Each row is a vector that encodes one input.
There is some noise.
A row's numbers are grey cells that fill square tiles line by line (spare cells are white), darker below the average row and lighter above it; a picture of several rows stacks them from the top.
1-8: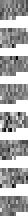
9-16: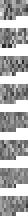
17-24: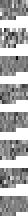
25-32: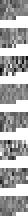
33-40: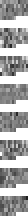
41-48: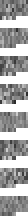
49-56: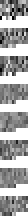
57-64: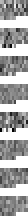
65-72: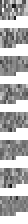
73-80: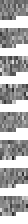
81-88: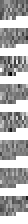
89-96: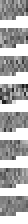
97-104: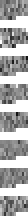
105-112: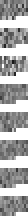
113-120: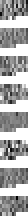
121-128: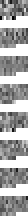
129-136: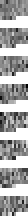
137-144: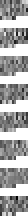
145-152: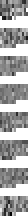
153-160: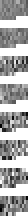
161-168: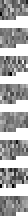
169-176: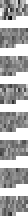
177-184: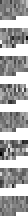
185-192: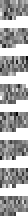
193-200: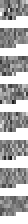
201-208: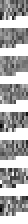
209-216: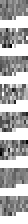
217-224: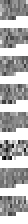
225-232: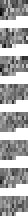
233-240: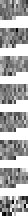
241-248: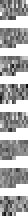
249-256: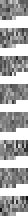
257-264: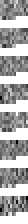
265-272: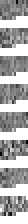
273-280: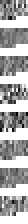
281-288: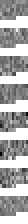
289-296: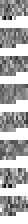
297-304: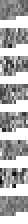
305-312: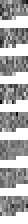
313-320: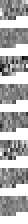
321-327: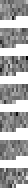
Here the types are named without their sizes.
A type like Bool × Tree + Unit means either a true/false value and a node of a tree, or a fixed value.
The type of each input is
Label × Tree × Tree + Unit.
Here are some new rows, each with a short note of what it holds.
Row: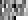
a fixed value
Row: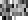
a label and a node of each of two trees
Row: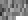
a label and a node of each of two trees
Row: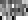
a label and a node of each of two trees
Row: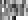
a fixed value
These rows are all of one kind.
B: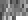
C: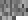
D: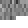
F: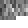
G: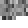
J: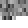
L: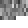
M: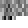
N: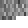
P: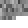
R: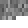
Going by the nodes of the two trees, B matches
L and P.
